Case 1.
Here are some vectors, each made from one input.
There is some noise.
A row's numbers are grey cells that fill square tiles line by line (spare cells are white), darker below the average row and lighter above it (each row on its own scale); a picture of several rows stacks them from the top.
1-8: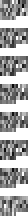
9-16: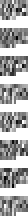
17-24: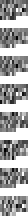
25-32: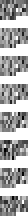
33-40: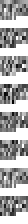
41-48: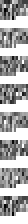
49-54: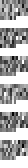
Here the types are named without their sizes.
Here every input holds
three true/false values.
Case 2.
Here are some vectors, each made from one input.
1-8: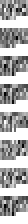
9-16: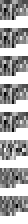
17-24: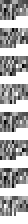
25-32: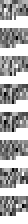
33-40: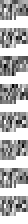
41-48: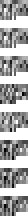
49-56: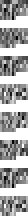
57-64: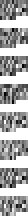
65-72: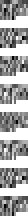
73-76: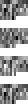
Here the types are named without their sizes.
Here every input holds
three true/false values.
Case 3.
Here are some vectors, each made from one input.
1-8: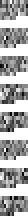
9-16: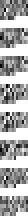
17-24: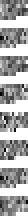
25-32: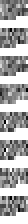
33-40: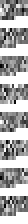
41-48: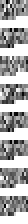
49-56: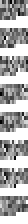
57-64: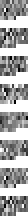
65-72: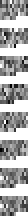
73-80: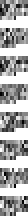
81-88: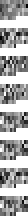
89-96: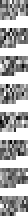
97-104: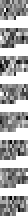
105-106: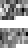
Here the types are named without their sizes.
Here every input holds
four true/false values.
